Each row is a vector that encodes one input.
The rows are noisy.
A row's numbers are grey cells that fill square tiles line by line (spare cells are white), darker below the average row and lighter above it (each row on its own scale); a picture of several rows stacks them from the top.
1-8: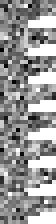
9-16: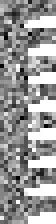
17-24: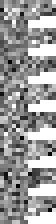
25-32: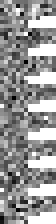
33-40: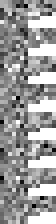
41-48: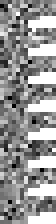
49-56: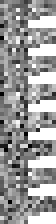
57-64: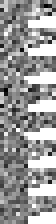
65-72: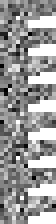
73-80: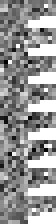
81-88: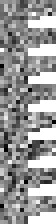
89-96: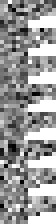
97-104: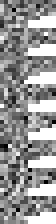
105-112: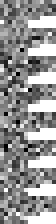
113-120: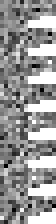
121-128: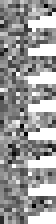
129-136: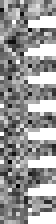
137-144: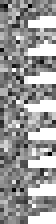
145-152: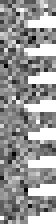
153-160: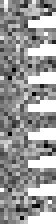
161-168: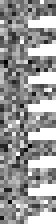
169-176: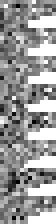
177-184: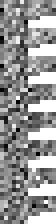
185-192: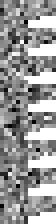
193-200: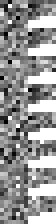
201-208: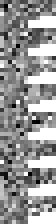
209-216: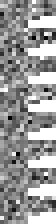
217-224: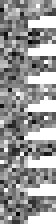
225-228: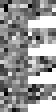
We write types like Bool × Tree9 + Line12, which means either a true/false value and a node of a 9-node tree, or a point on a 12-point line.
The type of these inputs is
Bool × (Label10 + Tree11).
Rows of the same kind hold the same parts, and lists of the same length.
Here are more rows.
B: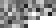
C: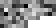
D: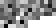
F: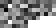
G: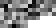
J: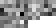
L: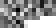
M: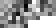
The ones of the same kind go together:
B, C, D, F, J, M
G, L

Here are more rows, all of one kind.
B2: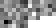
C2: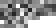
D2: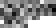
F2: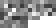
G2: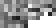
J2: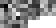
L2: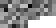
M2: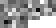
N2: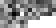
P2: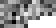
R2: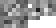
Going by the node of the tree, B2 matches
J2, M2 and R2.
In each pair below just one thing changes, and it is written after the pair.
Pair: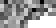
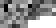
the true/false value
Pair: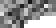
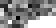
the true/false value
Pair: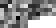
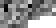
the label
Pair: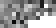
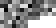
the true/false value
